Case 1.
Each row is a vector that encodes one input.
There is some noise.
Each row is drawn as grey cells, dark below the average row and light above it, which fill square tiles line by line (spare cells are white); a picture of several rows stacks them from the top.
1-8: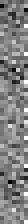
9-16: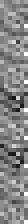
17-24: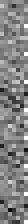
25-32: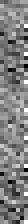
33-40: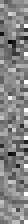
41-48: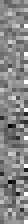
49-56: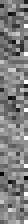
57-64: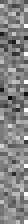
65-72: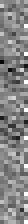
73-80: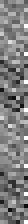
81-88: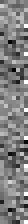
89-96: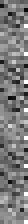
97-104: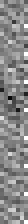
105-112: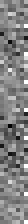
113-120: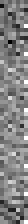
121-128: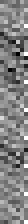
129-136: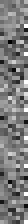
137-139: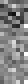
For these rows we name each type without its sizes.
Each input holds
a point on a line and a true/false value.
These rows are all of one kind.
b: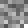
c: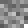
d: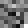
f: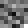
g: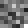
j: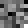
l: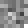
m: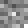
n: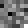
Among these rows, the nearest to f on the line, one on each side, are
g and l.
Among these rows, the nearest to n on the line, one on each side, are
b and c.
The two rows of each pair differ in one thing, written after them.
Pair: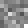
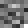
the true/false value
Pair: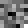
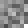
the true/false value
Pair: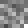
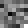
the true/false value
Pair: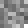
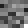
the true/false value
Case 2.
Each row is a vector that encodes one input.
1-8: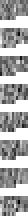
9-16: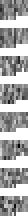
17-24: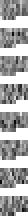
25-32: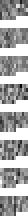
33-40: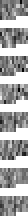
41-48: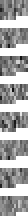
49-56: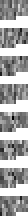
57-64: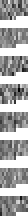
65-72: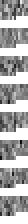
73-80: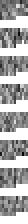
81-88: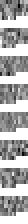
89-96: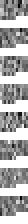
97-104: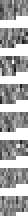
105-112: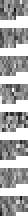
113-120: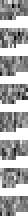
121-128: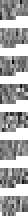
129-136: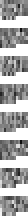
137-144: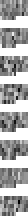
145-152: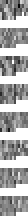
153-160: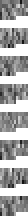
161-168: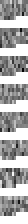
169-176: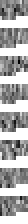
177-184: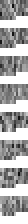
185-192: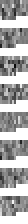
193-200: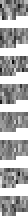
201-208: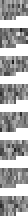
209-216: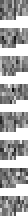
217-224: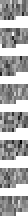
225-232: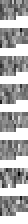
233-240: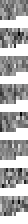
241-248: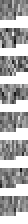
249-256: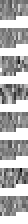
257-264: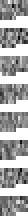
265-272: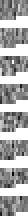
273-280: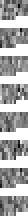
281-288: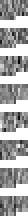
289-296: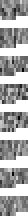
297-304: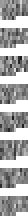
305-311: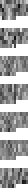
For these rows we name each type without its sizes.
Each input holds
a point on a line, together with either a point on a circle, or a fixed value.
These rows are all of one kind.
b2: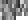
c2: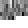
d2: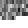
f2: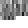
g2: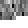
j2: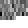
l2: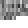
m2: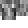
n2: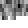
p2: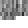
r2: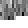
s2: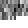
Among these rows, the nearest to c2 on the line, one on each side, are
g2 and r2.
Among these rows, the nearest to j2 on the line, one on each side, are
d2 and g2.
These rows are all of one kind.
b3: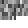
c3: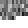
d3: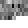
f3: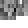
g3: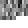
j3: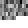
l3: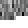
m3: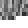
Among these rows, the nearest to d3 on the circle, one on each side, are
b3 and f3.
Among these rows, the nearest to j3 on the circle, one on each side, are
g3 and m3.
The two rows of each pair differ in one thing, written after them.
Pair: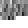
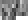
the place on the line
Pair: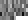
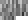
the place on the line
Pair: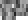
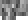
the place on the circle
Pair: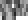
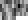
the place on the line
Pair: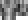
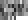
the place on the circle
